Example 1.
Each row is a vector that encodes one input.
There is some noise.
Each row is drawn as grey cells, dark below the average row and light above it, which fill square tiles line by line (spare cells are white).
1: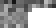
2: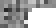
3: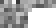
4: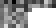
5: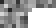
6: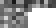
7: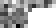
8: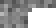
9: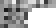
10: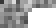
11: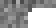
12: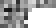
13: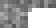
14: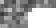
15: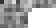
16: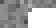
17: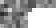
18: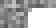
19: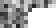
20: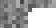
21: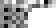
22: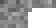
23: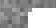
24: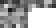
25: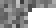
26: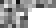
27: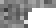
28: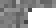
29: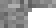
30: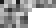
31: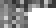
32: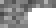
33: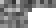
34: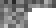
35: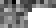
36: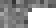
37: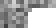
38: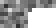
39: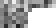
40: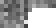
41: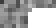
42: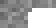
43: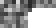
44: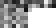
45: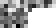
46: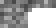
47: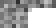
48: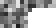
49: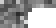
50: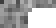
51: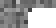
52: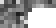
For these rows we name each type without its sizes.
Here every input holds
either a fixed value, or three true/false values.
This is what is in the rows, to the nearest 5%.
About 15% of them hold a fixed value. The rest hold three true/false values.
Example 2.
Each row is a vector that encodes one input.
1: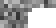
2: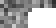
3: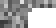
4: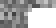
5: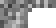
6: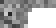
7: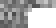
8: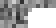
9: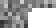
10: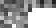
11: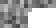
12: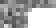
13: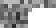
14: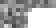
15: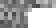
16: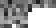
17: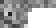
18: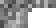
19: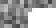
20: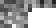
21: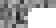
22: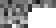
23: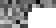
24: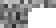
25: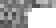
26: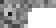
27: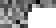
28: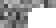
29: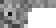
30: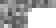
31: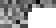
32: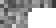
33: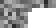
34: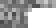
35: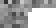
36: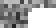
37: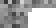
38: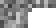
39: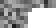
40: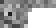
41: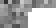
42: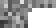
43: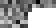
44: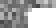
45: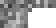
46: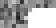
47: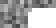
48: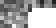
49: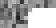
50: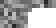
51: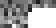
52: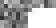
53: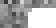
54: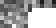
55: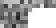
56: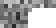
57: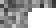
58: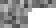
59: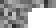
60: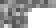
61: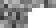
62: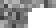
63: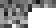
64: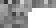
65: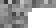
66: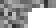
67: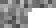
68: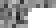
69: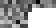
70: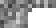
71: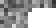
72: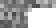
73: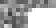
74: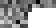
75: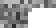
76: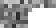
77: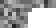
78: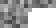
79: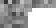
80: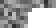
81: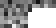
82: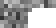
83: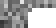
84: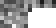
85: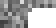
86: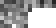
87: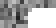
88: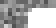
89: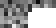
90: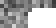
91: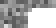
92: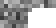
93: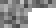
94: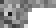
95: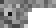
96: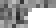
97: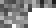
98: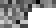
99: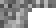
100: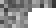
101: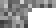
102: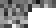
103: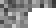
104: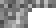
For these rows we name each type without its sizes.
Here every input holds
a point on a line.
